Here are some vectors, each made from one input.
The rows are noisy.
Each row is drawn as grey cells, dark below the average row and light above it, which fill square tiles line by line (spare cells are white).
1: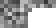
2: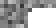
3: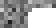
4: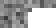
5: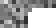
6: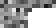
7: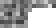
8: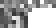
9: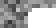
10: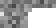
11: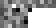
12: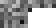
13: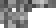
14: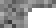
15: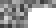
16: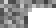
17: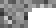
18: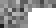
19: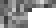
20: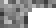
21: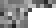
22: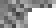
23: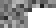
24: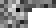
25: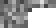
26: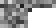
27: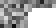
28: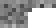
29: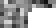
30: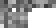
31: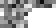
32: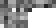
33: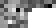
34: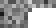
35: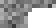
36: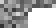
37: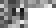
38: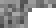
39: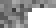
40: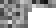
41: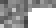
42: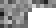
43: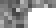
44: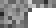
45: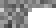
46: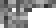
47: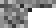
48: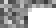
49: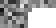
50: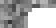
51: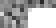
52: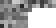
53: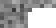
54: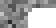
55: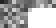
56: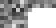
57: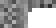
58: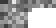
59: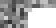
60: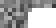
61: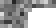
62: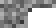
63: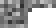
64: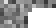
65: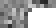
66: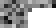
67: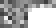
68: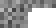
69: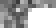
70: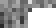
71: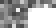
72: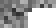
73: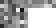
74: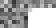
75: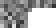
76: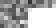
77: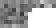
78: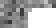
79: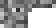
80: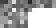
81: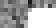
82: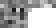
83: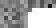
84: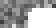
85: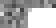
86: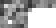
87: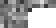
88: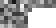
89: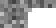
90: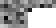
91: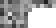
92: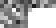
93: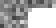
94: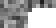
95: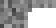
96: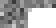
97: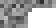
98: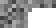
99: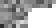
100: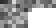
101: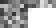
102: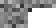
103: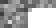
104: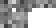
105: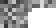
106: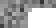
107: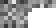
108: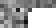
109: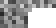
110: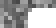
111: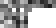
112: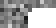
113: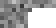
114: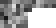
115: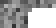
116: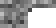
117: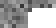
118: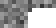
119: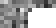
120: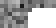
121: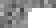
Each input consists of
a point on a 7-point line and a true/false value, together with either a point on a 6-point line, or a node of an 8-node tree.
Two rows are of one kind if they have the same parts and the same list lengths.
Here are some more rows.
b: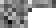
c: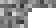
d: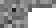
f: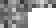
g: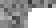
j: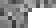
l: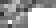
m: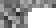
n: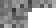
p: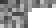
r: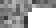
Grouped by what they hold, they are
b, c, d, g, m, n
f, j, l, p, r

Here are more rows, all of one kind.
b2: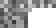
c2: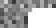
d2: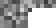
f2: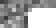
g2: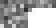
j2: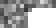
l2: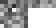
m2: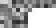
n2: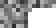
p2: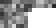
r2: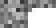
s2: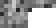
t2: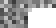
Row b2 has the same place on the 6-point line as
c2, m2 and t2.
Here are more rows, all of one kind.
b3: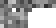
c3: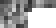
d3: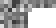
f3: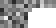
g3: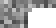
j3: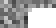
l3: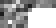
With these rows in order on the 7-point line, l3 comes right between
d3 and f3.
